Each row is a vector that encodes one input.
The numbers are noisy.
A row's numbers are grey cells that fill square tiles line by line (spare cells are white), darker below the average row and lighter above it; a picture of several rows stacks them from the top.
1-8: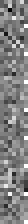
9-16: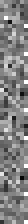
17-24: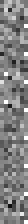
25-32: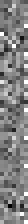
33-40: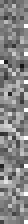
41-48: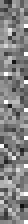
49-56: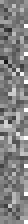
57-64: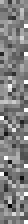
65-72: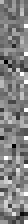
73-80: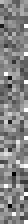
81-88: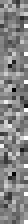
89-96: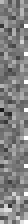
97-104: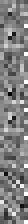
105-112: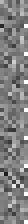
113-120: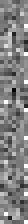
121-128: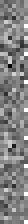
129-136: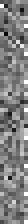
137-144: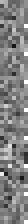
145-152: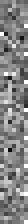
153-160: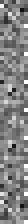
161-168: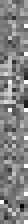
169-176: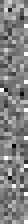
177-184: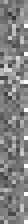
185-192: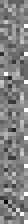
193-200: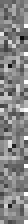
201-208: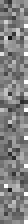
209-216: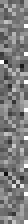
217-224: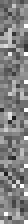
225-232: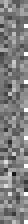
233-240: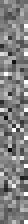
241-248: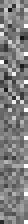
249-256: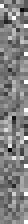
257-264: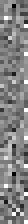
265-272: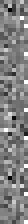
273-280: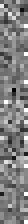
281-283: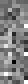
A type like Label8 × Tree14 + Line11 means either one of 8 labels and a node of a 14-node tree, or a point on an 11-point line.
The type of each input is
Bool × Circle9 + Tree11.
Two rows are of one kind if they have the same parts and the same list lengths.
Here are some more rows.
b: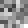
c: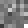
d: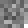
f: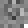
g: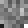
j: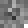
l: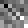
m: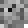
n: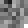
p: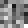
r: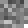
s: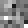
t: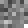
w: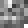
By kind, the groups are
b, l, m, p, s, w
c, d, f, g, j, n, r, t

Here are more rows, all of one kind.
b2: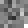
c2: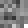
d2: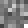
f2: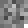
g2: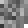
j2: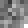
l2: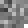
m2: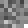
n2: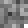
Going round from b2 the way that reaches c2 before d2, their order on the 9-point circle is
b2, l2, g2, m2, c2, f2, n2, d2, j2.
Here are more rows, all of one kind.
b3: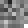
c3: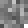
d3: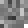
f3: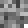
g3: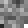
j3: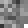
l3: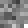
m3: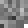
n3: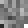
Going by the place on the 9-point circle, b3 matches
d3, m3 and n3.
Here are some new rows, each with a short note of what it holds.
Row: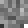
a point on a 9-point circle and a true/false value
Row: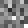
a node of an 11-node tree
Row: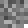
a point on a 9-point circle and a true/false value
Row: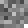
a point on a 9-point circle and a true/false value
